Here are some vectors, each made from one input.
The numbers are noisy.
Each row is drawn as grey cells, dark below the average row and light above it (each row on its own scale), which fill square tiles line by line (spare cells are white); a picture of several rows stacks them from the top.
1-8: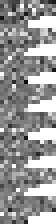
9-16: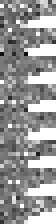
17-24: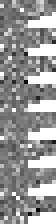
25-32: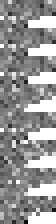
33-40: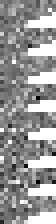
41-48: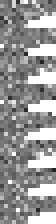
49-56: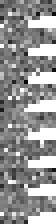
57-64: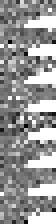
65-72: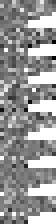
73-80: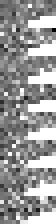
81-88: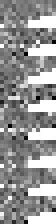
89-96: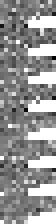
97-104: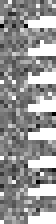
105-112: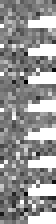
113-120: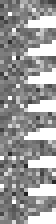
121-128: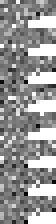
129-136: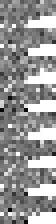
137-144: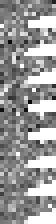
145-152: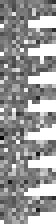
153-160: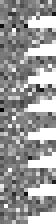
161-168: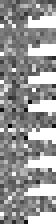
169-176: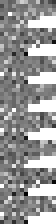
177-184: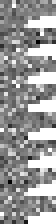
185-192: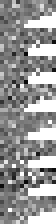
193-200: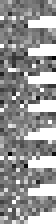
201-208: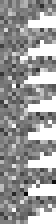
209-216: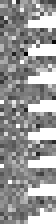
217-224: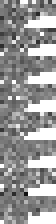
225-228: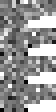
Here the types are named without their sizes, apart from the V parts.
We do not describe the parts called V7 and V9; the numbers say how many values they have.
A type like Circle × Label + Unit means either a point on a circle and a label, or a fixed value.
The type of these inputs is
(Bool × Bool × Bool + Unit) × V7 × V9 + List(Line).
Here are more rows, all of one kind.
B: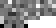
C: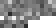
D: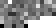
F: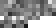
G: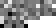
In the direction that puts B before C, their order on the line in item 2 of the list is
D, F, B, C, G.
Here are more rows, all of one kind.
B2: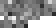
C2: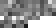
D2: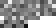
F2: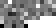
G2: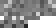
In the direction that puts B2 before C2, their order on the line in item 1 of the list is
B2, C2, G2, D2, F2.
